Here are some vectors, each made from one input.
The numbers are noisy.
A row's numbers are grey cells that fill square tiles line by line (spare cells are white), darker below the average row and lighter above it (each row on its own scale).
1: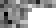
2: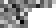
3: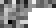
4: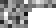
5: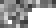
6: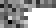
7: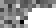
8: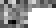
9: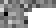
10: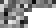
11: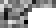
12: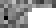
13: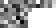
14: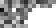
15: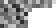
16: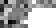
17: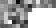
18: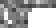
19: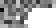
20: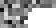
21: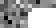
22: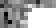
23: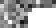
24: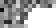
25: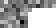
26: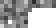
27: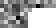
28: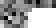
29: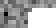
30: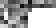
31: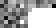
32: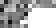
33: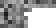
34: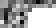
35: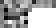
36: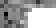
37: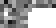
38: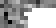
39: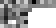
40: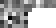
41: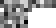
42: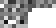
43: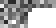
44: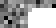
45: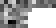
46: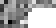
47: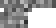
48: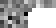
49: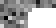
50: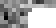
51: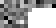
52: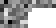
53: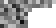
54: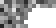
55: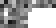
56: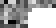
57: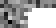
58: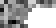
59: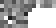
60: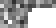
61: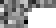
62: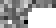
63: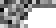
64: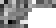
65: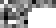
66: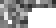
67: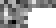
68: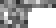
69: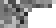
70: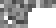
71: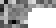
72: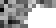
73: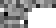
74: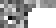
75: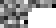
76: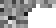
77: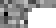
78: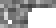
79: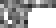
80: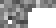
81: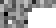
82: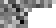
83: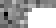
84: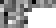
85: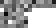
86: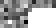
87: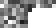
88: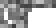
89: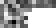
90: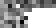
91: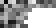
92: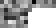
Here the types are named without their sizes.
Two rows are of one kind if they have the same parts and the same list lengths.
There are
3 kinds of row.
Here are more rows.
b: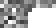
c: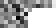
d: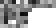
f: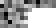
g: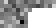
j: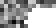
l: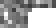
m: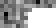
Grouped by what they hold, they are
b, j, l
c, g
d, f, m

